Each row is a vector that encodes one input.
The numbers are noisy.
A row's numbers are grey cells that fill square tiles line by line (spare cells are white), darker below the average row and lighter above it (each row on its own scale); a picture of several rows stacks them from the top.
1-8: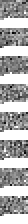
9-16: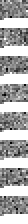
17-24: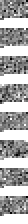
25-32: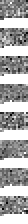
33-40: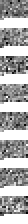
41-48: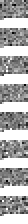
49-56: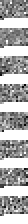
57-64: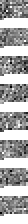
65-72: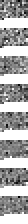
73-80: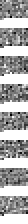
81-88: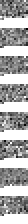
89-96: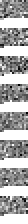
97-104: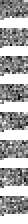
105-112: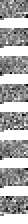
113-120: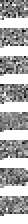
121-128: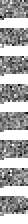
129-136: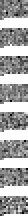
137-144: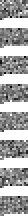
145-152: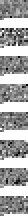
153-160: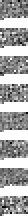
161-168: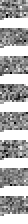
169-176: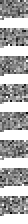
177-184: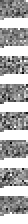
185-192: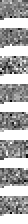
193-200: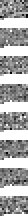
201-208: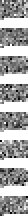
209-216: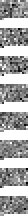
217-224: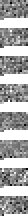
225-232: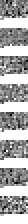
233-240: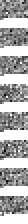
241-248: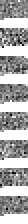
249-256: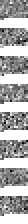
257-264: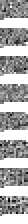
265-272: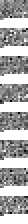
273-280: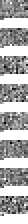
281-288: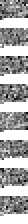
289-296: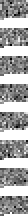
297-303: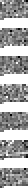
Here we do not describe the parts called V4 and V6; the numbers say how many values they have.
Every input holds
five true/false values and a value of V4, together with either a fixed value, or a node of a 9-node tree and a value of V6.
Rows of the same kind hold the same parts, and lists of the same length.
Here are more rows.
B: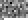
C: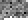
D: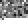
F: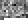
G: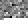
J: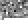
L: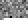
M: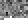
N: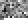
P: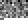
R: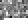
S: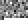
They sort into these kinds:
B, C, D, M, P
F, G, J, L, N, R, S

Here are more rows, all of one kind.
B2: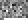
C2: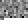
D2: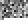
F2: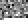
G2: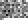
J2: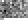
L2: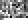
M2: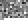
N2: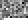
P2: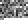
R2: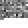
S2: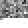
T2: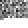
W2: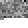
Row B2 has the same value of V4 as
D2, F2, M2 and N2.
